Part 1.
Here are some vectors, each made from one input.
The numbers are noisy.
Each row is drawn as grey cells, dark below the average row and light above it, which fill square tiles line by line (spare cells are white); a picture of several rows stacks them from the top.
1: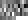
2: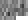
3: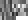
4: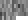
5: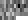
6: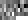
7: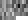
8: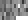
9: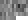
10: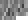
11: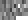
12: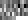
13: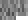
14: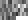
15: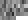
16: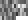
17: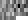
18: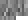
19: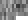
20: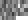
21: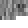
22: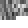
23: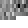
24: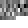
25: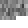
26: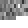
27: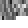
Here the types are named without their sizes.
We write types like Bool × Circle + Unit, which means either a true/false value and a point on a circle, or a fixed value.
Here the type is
Line.
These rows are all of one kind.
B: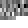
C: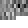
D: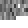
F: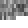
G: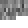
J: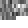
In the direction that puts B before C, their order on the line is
B, C, F, G, D, J.
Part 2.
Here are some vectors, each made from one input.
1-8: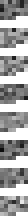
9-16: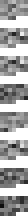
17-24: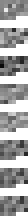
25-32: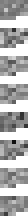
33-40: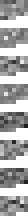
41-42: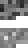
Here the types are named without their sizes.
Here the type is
Tree.
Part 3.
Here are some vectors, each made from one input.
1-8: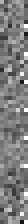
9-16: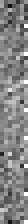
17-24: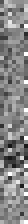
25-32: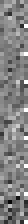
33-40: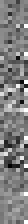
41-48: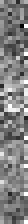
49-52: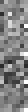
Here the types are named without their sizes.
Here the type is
Tree + Unit.
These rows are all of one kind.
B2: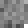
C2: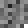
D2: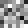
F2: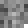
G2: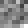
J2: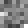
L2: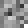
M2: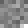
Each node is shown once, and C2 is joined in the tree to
L2.
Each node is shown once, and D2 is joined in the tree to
F2.
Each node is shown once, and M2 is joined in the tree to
B2 and G2.
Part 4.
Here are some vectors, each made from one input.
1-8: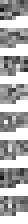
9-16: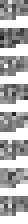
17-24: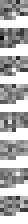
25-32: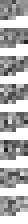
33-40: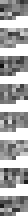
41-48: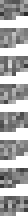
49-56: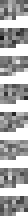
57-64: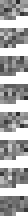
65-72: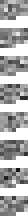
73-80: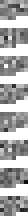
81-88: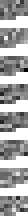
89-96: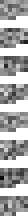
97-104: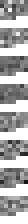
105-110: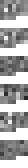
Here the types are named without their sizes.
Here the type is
Tree.
